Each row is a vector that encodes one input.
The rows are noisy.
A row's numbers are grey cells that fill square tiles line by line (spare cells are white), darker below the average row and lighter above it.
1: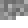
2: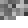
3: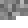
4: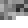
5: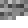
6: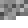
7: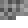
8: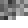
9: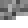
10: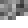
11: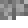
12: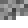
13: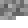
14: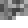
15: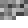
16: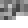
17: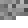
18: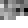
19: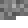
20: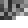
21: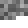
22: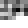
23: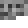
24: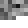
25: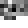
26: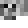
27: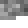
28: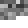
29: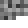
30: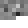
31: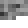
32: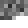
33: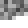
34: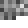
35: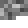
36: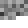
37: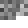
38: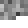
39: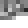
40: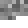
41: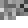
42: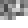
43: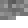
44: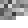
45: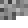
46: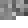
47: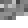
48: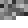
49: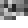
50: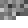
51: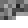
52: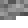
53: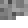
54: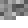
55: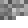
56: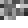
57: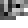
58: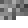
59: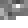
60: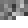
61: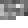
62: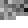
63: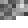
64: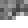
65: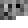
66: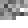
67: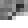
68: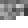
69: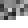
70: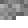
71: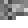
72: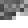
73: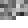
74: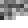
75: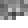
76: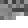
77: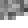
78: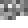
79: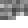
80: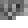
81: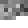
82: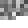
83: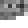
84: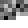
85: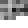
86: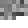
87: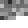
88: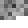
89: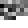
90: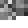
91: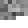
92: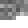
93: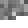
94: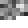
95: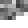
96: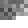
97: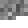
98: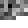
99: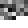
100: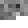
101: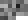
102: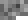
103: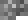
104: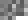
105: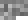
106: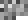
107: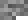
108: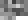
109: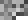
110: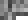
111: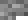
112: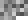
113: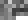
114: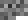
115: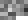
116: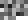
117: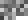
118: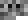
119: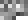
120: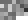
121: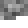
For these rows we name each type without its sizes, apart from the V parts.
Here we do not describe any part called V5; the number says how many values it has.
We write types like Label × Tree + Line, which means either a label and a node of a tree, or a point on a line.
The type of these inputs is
List(Bool × V5).
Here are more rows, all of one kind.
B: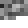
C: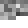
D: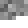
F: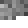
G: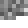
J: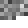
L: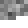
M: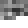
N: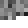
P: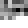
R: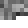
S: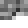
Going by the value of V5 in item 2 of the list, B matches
D, J, L and P.
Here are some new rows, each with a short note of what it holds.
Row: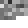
a list of two items
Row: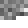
a list of two items
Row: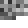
a list of two items
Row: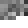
a list of one item
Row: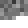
a list of two items
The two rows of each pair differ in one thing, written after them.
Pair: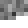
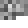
the value of V5 in item 2 of the list
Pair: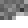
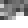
the value of V5 in item 2 of the list
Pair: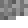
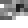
the true/false value in item 1 of the list
